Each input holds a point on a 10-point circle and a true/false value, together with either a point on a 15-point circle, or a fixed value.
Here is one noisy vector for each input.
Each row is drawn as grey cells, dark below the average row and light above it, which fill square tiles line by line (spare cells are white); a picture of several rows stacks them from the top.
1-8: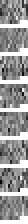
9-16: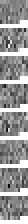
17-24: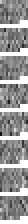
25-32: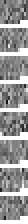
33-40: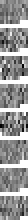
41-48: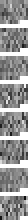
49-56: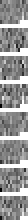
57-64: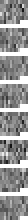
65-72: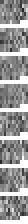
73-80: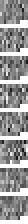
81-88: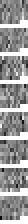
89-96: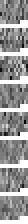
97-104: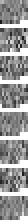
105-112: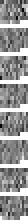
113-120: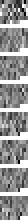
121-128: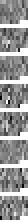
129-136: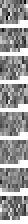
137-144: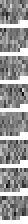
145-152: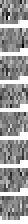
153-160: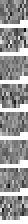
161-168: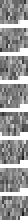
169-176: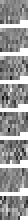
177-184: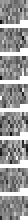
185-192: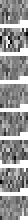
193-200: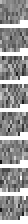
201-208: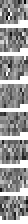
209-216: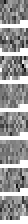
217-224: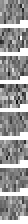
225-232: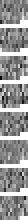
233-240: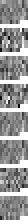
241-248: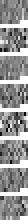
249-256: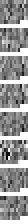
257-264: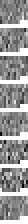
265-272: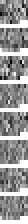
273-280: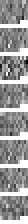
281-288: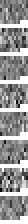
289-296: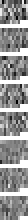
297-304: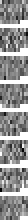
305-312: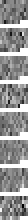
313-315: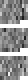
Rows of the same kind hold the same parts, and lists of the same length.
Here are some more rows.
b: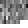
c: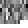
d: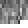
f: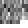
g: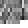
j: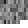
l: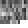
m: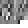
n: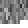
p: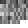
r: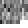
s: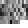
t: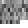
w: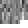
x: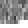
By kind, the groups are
b, c, d, g, j, l, m, n, p
f, r, s, t, w, x

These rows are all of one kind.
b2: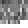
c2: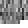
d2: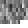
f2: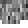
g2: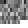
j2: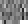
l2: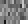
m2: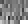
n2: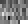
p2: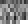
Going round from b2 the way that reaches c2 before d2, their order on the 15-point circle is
b2, m2, c2, j2, d2, l2, g2, p2, f2, n2.
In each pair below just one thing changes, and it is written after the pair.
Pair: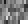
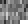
the place on the 10-point circle
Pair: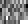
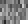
the place on the 10-point circle
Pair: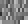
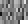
the true/false value
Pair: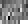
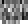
the true/false value
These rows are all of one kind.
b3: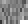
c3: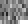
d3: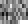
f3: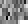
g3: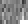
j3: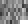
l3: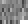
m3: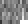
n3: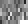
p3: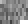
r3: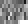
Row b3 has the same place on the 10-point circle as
g3, l3 and r3.
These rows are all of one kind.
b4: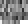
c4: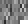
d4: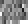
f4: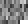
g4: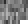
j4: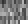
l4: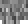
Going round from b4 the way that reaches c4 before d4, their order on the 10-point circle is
b4, c4, j4, d4, l4, g4, f4.
